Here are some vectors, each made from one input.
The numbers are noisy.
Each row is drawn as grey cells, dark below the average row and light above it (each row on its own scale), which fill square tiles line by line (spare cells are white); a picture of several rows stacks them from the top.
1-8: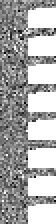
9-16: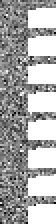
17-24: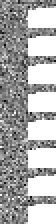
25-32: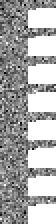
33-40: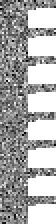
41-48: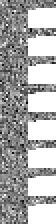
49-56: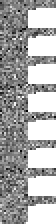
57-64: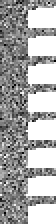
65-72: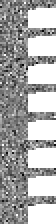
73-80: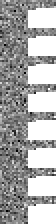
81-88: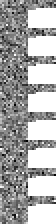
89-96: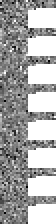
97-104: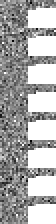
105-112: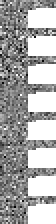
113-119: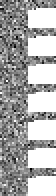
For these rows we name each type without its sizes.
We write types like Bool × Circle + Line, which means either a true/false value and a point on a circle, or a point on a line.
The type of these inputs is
Bool × Bool × Bool × Bool + Line.
